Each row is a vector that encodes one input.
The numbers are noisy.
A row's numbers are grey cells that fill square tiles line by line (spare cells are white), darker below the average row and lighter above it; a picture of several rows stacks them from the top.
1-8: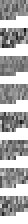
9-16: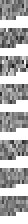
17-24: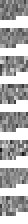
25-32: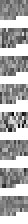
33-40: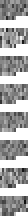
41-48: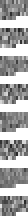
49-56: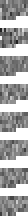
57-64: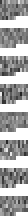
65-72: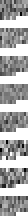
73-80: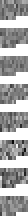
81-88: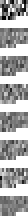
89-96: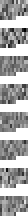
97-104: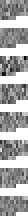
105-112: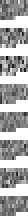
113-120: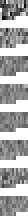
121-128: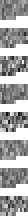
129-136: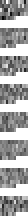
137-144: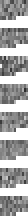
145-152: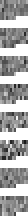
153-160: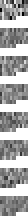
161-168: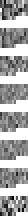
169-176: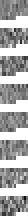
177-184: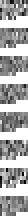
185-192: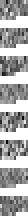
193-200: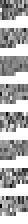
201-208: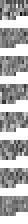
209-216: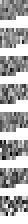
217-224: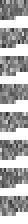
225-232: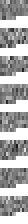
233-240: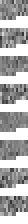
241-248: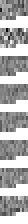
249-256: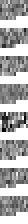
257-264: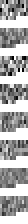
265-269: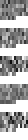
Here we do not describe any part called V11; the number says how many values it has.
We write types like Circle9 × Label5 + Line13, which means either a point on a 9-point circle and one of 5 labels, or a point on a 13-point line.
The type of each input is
(Bool × Line5 × V11 + Label7) × Line5.
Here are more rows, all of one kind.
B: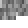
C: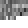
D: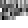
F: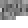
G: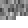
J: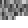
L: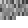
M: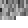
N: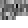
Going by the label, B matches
C, G and N.
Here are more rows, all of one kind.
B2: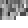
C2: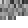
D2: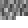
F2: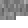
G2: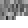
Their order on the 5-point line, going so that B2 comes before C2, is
D2, G2, F2, B2, C2.
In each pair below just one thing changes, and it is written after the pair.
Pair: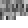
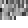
the label
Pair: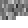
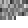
the label
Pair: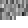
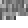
the place on the 5-point line
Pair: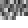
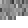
the label
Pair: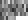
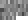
the label
